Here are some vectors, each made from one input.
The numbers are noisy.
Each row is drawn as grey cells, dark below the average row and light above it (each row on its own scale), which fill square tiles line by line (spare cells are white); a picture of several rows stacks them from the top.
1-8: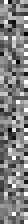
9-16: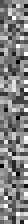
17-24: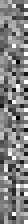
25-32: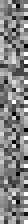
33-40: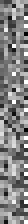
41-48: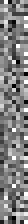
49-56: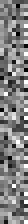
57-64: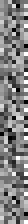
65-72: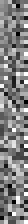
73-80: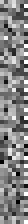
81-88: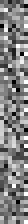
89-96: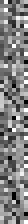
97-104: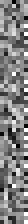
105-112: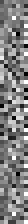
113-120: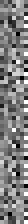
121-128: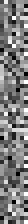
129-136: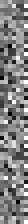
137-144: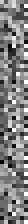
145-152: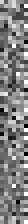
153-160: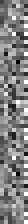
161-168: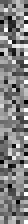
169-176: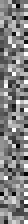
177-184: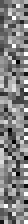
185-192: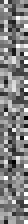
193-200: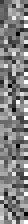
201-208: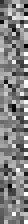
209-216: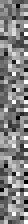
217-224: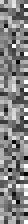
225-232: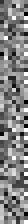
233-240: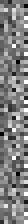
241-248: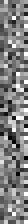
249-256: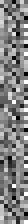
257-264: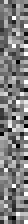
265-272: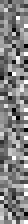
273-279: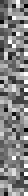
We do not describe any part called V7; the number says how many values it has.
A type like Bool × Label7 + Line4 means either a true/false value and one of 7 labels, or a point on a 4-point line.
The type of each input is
Circle9 × V7 + Tree10 + Unit.
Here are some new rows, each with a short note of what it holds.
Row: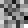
a node of a 10-node tree
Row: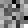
a node of a 10-node tree
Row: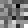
a node of a 10-node tree
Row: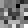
a node of a 10-node tree
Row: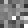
a point on a 9-point circle and a value of V7
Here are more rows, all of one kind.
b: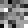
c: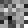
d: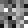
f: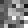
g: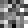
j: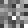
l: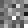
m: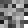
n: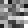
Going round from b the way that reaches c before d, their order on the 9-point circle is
b, g, n, j, l, f, m, c, d.
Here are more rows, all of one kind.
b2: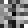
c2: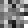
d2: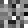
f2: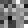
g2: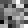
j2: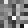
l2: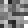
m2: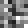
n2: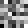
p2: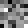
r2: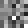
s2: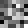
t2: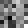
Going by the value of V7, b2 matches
j2 and t2.
